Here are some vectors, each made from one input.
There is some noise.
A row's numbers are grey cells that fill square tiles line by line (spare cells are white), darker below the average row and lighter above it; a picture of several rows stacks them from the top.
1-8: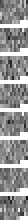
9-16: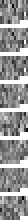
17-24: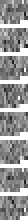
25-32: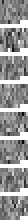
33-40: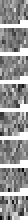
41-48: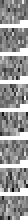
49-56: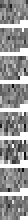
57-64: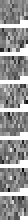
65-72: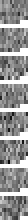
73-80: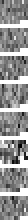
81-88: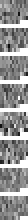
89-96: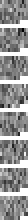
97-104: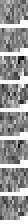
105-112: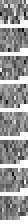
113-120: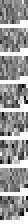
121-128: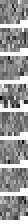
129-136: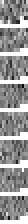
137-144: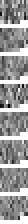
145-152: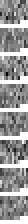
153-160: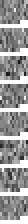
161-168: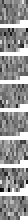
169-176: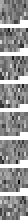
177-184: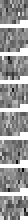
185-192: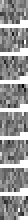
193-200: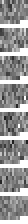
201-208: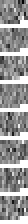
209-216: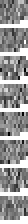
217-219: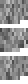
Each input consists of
a point on a 19-point line, together with either a point on a 15-point circle, or four true/false values.
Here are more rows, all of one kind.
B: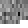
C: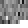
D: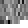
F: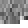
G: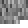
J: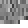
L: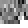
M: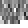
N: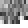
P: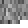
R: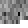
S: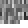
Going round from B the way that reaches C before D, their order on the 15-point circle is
B, M, C, R, F, L, N, D, P, S, J, G.
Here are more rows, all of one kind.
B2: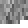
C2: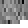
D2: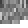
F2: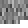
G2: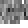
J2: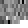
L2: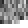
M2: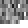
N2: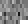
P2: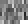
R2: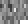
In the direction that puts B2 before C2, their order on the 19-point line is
B2, M2, N2, J2, C2, L2, D2, R2, F2, P2, G2.
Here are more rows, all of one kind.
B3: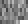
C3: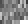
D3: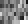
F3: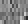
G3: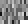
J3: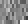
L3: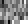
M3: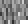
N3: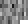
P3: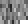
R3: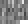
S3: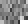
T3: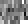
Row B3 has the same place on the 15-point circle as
C3 and R3.
